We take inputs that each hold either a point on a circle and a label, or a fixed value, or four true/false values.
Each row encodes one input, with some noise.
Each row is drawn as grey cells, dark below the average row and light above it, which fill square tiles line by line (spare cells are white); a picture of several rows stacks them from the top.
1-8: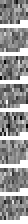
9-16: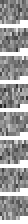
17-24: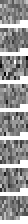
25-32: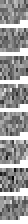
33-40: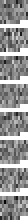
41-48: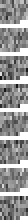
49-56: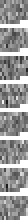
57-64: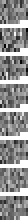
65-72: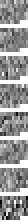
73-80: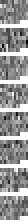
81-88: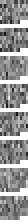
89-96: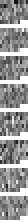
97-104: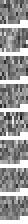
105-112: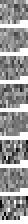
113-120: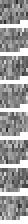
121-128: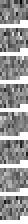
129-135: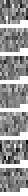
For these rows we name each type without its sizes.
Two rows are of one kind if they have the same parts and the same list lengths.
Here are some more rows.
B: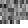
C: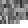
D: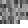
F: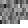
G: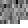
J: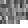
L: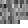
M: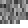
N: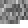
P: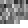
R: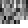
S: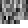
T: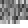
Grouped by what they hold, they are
B, C, D, F, G, J, L, M, P
N, T
R, S

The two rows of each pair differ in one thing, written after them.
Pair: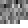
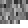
the label
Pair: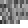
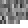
the label
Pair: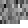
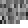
the place on the circle
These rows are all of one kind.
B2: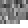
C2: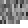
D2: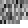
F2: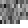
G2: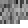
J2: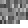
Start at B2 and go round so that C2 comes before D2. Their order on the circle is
B2, F2, J2, C2, D2, G2.
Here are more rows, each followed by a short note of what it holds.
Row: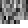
a fixed value
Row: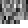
a fixed value
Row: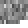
four true/false values
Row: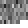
a point on a circle and a label
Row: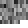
a point on a circle and a label
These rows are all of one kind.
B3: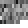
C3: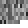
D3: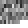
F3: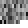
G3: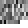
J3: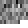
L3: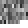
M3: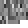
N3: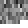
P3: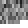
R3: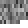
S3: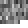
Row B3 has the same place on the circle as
D3 and L3.
